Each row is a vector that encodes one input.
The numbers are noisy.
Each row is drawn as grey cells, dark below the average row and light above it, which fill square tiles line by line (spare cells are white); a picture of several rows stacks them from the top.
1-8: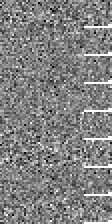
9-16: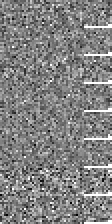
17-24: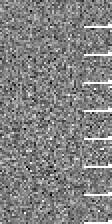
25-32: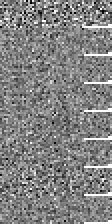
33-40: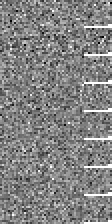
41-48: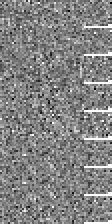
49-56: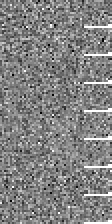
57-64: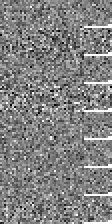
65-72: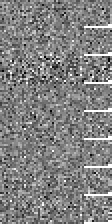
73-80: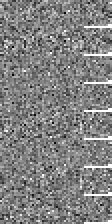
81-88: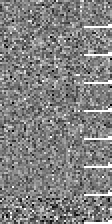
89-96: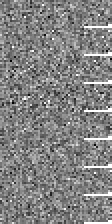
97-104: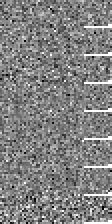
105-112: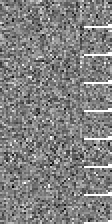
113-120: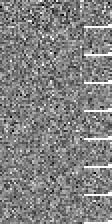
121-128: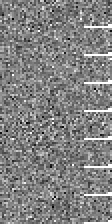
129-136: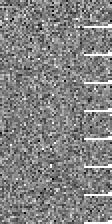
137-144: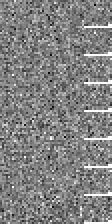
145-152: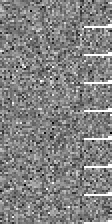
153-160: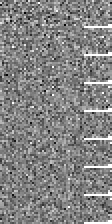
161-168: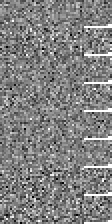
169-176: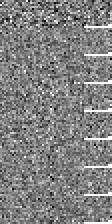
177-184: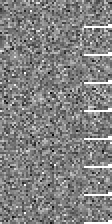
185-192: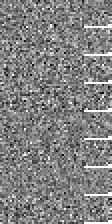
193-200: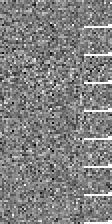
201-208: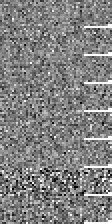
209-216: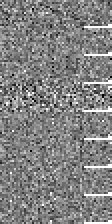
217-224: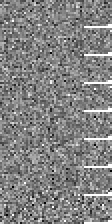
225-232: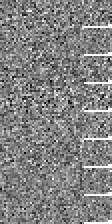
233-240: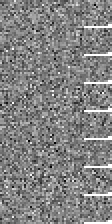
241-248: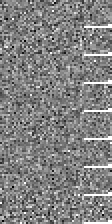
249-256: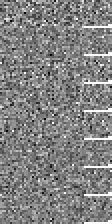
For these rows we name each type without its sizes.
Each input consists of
three true/false values, together with either a label, or a node of a tree.
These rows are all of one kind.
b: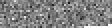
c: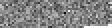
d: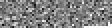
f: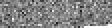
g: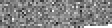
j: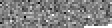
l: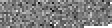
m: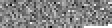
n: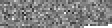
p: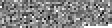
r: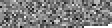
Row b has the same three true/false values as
n and p.
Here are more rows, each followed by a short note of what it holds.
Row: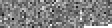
a node of a tree and three true/false values
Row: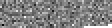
a label and three true/false values
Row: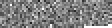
a node of a tree and three true/false values
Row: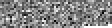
a label and three true/false values
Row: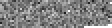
a label and three true/false values
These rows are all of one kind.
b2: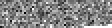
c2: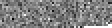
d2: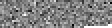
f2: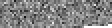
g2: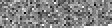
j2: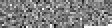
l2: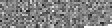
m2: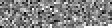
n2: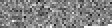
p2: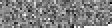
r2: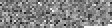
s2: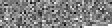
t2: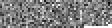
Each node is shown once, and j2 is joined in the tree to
m2 and t2.
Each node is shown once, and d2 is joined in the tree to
p2.
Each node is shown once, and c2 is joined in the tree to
p2 and r2.
